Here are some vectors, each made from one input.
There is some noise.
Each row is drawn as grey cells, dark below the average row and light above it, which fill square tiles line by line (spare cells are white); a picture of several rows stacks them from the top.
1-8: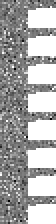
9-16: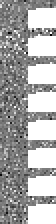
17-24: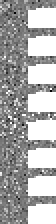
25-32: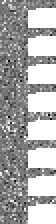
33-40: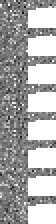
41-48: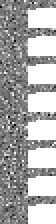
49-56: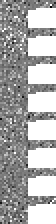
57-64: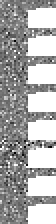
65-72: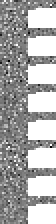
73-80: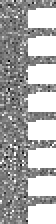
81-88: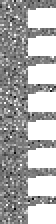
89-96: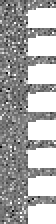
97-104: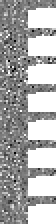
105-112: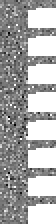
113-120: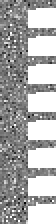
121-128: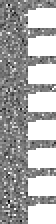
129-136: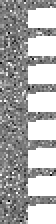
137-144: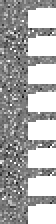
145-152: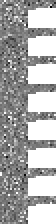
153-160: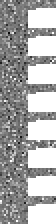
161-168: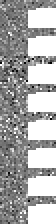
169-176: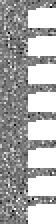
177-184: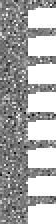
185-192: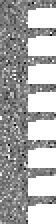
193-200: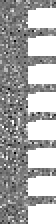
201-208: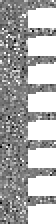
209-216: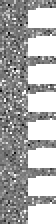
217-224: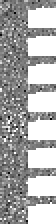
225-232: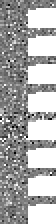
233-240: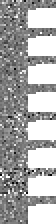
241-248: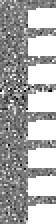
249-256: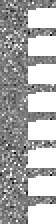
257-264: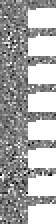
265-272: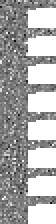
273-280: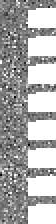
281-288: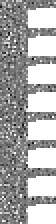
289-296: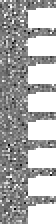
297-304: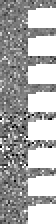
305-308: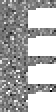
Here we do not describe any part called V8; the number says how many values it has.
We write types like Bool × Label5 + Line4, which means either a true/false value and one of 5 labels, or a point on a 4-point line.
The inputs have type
List2((Line6 + V8) × Line7).
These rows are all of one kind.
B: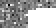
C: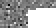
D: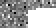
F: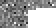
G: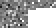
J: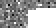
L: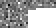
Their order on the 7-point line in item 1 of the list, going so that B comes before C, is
G, D, F, B, C, J, L.
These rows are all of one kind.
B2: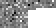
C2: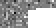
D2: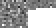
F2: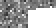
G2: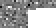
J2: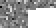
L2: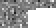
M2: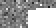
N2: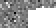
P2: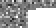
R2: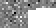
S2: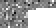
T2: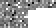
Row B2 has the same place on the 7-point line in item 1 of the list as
D2 and G2.
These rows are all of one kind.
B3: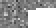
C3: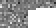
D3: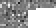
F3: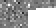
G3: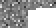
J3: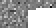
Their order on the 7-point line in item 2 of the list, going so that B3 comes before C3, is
D3, J3, B3, C3, G3, F3.
